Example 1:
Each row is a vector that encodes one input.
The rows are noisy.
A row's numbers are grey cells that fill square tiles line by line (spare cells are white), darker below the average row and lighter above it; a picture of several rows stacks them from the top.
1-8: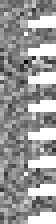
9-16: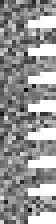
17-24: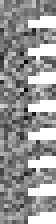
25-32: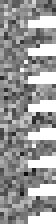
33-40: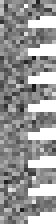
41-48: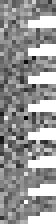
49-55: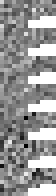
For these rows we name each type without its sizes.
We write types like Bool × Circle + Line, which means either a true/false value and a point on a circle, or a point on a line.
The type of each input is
Line.
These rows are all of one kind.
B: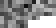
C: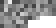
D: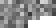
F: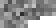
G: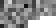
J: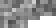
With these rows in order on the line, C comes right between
D and G.
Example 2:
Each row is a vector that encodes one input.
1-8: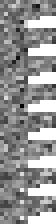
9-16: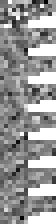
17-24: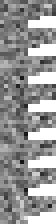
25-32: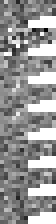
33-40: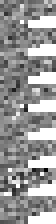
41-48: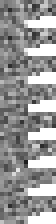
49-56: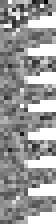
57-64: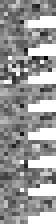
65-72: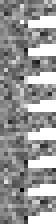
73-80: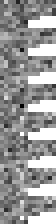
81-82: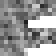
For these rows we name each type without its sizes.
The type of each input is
Bool × Bool × Bool × Bool + Unit.
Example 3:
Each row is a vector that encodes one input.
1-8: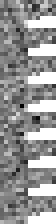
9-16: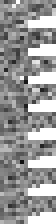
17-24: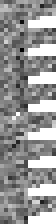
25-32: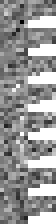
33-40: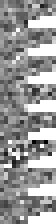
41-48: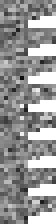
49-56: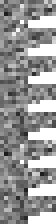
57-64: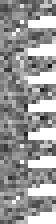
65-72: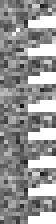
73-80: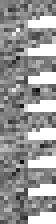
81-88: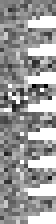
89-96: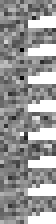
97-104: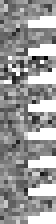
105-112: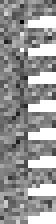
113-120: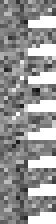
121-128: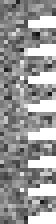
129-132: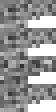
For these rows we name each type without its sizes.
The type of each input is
Bool × Bool × Bool × Bool + Unit.
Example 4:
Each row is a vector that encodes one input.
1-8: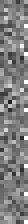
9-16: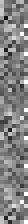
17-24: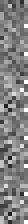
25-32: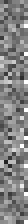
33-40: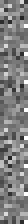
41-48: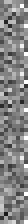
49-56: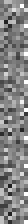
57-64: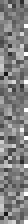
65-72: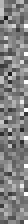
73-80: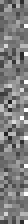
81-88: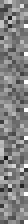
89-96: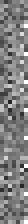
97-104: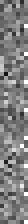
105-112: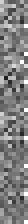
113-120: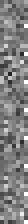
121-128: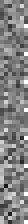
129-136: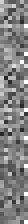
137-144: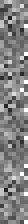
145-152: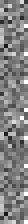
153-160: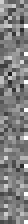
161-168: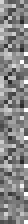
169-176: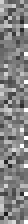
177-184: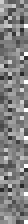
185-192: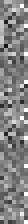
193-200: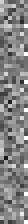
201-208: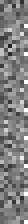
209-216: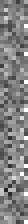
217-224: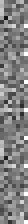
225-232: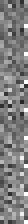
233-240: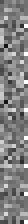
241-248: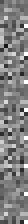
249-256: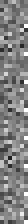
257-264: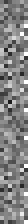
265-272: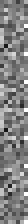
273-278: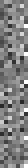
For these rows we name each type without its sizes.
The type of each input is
Line.
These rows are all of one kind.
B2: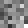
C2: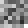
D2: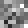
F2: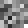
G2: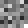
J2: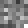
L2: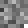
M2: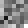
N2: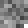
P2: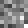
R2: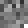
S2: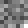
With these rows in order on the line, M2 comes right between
C2 and G2.
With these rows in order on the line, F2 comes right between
B2 and D2.
